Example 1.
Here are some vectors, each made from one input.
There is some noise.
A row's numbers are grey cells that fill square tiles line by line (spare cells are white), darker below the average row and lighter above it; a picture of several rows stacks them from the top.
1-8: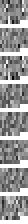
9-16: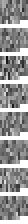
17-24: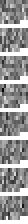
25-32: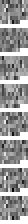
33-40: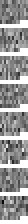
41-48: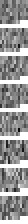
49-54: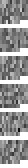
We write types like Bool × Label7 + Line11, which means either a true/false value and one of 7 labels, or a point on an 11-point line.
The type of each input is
Tree7.
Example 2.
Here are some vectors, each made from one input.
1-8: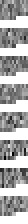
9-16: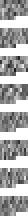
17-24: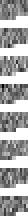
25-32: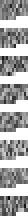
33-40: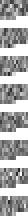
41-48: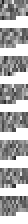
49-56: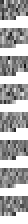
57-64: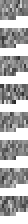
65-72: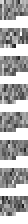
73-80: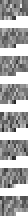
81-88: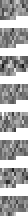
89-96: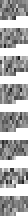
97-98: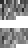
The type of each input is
Bool × Bool × Bool × Bool.
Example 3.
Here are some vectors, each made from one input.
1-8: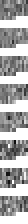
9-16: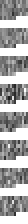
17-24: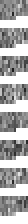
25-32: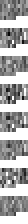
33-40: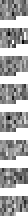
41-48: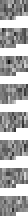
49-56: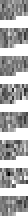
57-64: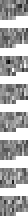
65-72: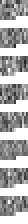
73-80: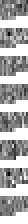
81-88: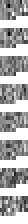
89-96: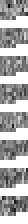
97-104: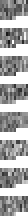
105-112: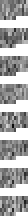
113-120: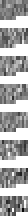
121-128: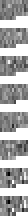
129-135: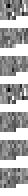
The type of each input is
Line9.
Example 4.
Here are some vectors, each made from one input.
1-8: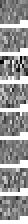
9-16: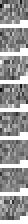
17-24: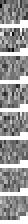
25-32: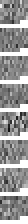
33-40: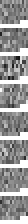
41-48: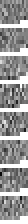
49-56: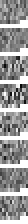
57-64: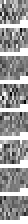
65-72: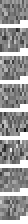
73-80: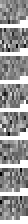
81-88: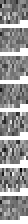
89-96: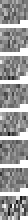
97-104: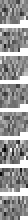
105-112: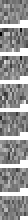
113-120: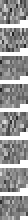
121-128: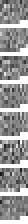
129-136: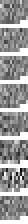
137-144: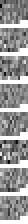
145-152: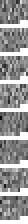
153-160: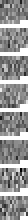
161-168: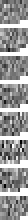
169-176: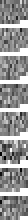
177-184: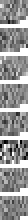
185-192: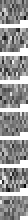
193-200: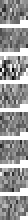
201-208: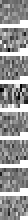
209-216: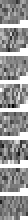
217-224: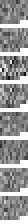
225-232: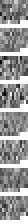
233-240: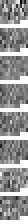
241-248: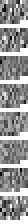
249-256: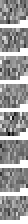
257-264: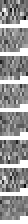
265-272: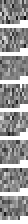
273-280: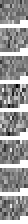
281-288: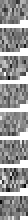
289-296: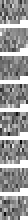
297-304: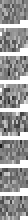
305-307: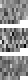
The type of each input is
Circle16.
